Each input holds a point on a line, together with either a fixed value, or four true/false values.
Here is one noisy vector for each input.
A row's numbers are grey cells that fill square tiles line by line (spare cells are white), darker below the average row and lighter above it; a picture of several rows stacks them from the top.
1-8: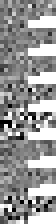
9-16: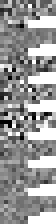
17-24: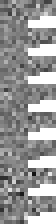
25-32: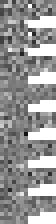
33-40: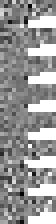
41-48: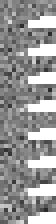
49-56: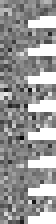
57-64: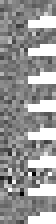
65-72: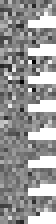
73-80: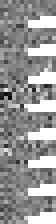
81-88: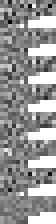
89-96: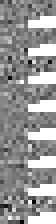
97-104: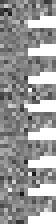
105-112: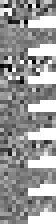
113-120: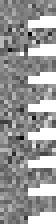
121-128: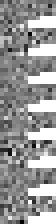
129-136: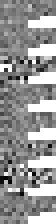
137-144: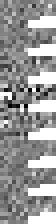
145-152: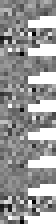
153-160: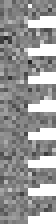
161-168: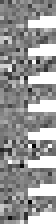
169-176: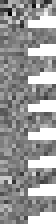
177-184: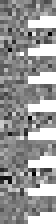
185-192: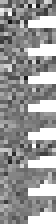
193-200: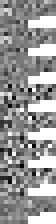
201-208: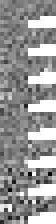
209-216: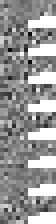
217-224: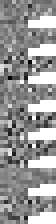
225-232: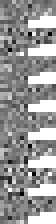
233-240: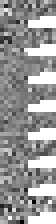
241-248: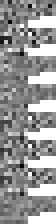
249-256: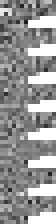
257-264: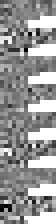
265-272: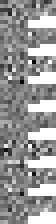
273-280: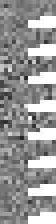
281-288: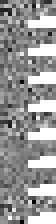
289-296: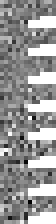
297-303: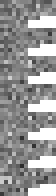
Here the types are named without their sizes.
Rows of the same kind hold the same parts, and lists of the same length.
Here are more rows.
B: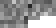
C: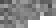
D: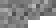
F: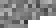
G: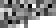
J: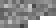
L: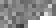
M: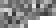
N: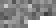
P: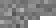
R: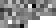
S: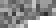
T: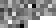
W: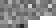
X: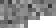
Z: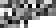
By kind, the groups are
B, C, G, X
D, F, J, L, M, N, P, R, S, T, W, Z

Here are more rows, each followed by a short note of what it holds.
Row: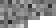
a point on a line
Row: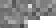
a point on a line and four true/false values
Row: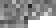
a point on a line
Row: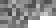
a point on a line
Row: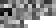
a point on a line
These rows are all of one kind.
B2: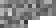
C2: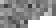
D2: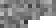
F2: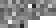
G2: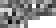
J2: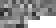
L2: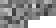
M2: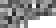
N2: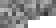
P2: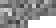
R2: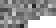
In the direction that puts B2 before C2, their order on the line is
M2, G2, J2, N2, L2, P2, B2, F2, R2, D2, C2.
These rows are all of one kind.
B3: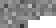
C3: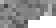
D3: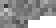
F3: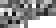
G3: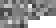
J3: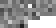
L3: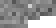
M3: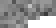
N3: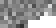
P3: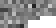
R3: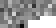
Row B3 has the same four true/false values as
D3, J3 and R3.
